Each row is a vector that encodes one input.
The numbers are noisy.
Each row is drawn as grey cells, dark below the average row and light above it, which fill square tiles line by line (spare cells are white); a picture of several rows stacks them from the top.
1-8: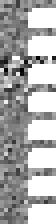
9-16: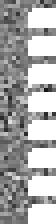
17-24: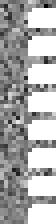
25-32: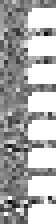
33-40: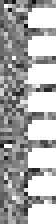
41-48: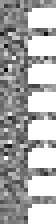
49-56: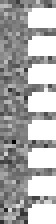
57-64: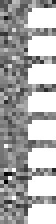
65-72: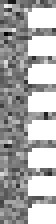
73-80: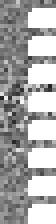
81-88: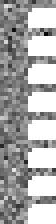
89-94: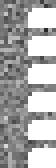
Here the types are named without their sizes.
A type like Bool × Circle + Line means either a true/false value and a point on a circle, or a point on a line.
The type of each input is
Bool × List(Line).
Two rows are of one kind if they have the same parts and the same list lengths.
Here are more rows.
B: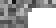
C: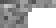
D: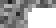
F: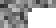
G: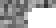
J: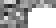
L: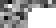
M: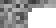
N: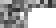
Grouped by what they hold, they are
B
C, D, L, M, N
F, G, J

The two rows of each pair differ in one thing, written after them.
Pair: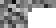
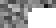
the true/false value
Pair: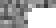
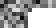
the place on the line in item 1 of the list
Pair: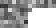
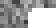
the true/false value
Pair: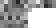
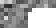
the place on the line in item 1 of the list
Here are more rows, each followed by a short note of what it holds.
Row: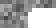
a true/false value, together with a list of two items
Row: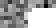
a true/false value, together with a list of one item
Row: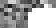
a true/false value, together with the empty list
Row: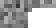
a true/false value, together with a list of one item
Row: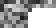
a true/false value, together with a list of two items
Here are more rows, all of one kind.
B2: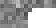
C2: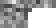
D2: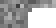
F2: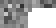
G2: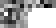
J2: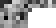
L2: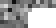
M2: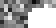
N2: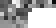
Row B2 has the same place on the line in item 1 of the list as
C2 and F2.
